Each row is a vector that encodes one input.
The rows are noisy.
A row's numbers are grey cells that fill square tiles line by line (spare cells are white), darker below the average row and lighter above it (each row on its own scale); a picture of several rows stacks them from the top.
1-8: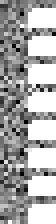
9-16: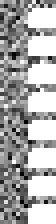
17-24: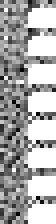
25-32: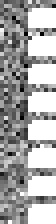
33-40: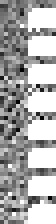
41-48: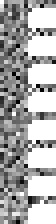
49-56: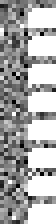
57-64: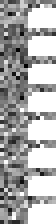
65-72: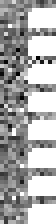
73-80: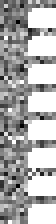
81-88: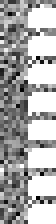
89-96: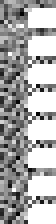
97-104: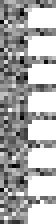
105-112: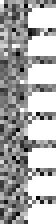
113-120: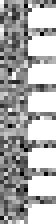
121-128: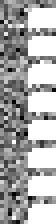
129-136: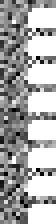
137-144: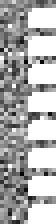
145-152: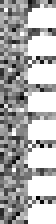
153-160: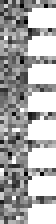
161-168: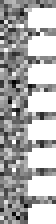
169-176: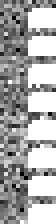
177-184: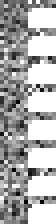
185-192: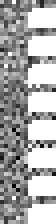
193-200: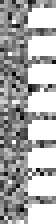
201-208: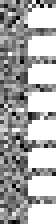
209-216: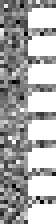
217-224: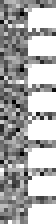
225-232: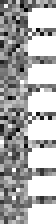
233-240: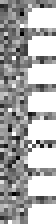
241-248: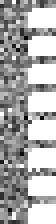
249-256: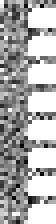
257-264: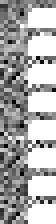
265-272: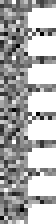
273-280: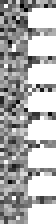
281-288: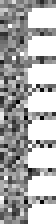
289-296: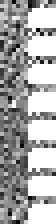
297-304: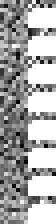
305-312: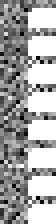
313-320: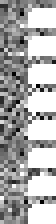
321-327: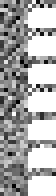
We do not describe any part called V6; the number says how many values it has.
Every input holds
either a point on an 8-point circle and a true/false value, or a value of V6.
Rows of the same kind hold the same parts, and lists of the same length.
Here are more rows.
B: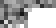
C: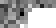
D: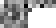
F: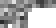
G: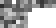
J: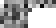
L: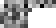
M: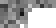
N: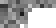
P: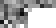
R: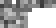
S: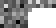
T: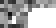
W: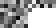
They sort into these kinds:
B, C, D, F, G, J, L, M, N, P, R, W
S, T

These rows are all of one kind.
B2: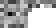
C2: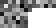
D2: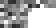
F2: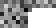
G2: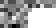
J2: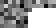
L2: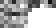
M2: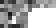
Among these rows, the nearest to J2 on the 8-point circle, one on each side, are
C2 and M2.
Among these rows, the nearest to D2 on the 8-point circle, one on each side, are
B2 and G2.
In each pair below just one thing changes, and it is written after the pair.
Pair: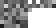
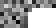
the place on the 8-point circle
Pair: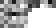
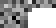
the true/false value
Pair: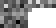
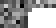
the place on the 8-point circle
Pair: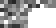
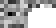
the place on the 8-point circle
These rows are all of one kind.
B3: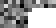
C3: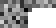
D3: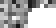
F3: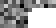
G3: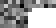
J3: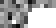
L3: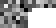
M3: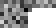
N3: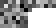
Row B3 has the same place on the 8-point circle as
F3, G3 and J3.
